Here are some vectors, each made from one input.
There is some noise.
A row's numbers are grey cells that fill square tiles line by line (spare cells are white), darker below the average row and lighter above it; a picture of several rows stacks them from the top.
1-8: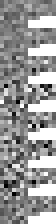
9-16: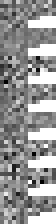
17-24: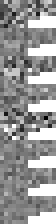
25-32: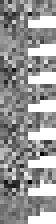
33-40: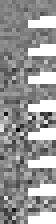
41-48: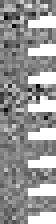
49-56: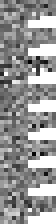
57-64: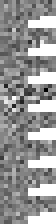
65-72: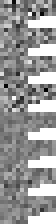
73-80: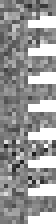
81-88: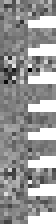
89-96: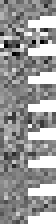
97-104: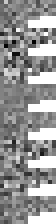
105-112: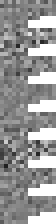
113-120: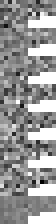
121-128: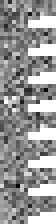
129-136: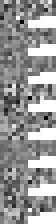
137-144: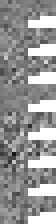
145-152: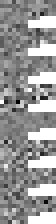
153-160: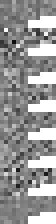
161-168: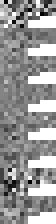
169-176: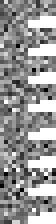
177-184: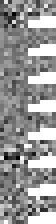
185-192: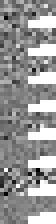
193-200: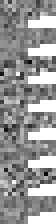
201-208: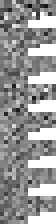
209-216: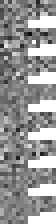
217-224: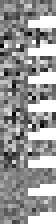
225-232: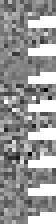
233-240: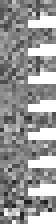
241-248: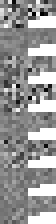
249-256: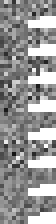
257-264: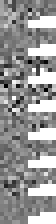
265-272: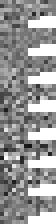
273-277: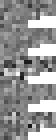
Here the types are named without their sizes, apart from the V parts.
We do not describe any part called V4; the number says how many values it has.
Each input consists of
a point on a line, together with either a point on a line and a true/false value, or a list of values of V4.
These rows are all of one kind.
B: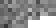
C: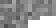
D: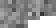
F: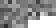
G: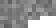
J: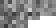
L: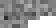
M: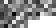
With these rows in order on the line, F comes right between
C and M.
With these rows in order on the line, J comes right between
B and C.
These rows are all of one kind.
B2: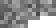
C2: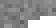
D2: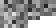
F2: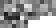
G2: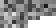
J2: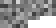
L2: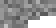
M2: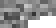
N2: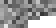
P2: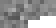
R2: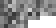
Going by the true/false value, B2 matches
J2 and R2.
